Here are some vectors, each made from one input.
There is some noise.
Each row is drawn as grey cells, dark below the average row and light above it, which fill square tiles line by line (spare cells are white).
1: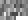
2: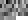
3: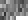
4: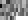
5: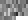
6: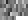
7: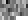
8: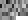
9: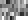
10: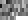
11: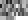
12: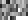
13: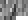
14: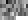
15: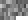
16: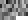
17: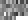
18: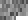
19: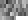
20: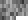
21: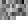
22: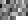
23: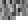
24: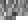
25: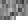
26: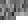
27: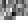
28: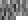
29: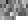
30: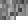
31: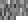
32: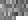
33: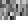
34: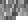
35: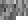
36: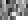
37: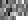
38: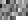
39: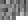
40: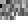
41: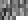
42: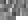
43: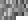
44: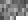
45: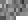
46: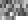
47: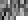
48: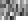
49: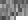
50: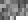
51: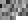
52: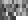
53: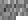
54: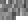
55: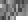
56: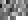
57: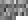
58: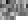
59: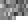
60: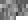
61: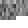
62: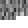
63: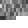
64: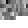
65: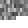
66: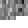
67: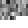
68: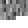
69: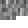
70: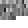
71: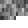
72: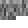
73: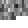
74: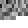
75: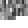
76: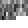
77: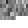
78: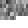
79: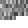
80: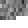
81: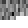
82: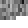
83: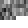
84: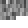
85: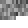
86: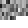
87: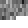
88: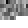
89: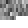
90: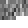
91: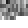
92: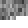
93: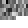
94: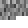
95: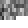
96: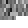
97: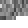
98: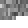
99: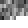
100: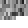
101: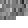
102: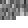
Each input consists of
either one of 4 labels and three true/false values, or a point on a 5-point line.
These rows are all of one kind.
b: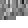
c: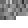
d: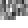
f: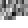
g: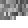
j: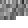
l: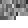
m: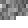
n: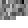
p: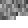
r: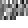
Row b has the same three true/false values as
c, d, n and r.
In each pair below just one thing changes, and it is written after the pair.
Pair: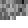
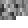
the label
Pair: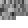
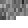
the label
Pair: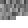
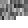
the label
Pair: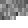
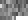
one of the three true/false values
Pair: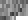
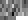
the label
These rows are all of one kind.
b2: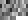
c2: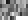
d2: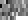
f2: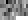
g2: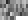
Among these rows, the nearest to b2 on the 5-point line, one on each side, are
c2 and d2.
